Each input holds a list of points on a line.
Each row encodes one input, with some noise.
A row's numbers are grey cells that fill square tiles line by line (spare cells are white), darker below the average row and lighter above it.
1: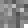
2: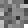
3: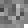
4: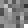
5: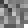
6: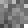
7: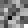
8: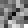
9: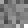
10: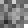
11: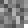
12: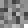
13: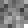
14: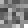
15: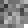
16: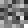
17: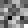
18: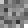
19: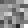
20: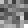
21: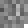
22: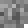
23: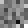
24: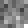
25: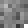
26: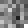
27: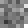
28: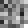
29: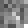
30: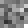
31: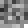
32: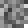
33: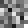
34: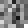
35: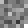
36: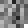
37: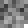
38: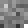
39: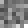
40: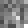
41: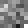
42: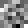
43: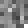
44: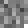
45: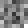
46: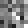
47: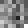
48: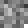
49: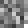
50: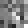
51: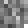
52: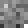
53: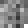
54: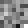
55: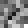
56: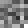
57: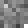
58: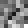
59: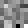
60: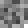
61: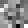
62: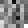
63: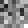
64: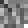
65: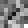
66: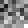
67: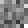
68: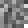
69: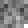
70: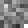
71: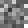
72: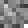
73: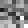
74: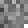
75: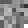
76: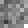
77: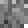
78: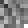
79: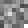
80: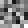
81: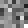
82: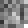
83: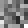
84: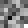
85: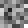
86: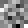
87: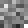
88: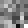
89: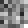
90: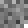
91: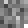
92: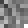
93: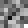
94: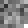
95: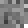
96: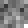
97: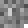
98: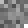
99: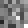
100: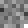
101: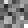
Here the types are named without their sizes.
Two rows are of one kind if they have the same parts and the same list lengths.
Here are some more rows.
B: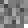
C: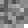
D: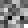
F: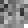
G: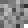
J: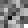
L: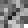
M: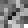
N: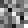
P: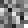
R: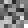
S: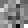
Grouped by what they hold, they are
B, F, N, P, R
C
D, J, L, M
G, S

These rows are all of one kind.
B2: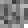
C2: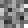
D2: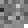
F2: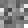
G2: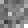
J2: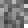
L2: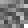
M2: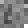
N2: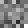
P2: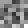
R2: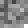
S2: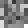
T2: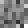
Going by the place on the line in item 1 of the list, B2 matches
L2, M2, P2 and T2.
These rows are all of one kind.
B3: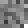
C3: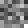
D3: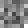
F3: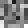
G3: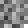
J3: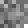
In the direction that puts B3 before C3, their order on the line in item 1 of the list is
F3, D3, B3, C3, J3, G3.
